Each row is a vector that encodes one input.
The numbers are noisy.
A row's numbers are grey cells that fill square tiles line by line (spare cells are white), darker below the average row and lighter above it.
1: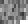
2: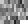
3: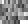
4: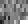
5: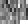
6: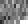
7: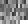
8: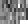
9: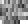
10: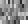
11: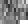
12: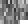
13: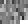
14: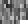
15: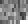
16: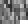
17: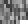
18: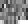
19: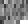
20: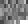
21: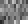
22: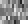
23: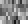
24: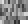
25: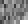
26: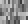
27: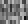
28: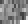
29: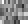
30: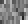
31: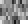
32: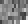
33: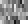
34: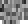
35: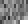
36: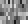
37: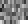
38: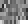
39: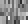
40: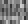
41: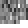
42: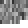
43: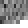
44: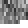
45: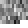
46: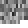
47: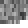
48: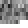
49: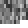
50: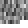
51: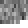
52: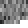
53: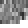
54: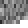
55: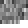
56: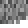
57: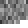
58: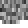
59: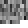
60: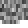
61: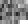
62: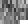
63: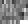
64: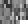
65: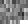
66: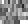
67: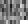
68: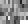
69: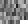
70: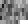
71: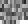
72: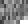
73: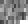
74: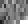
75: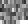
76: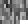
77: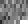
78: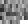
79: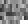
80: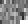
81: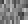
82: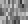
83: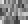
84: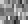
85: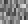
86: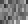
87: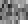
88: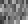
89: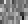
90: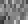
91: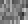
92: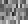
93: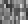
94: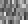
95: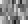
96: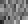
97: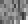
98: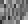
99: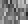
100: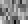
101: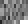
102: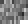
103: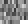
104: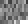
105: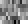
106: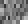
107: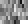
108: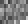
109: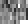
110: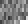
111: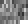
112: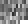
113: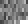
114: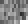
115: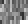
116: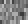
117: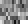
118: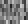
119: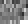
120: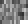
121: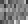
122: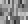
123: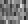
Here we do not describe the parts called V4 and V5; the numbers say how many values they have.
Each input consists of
either a point on a 6-point line, or a true/false value and a value of V5, or a value of V4.
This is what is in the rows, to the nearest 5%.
About 45% of them hold a point on a 6-point line. About 35% of them hold a true/false value and a value of V5. The rest hold a value of V4.
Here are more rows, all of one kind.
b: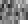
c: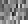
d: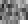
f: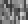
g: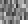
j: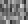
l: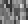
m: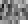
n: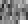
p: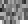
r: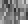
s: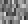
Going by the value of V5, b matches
d, m and n.
